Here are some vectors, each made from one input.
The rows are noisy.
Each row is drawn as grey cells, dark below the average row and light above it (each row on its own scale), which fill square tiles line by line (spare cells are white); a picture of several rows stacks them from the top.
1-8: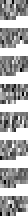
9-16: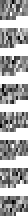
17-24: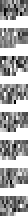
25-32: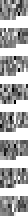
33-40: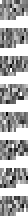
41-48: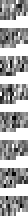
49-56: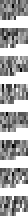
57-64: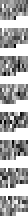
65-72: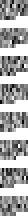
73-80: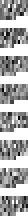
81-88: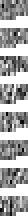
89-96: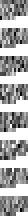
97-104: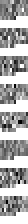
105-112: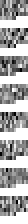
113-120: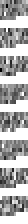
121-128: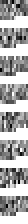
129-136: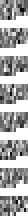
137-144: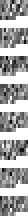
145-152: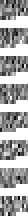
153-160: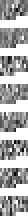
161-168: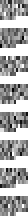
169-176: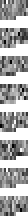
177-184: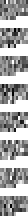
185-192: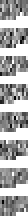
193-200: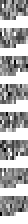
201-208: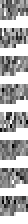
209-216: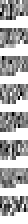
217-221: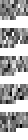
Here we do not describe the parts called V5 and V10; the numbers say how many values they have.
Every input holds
a value of V5 and a value of V10, together with either a point on a 4-point line, or a list of up to two points on a 6-point line.
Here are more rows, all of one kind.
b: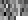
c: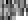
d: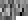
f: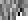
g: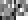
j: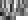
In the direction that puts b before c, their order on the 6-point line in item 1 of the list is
f, g, b, c, j, d.
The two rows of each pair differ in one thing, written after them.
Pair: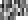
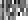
the place on the 6-point line in item 2 of the list
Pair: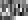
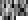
the value of V5
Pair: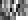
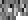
the value of V10
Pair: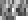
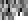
the place on the 6-point line in item 2 of the list
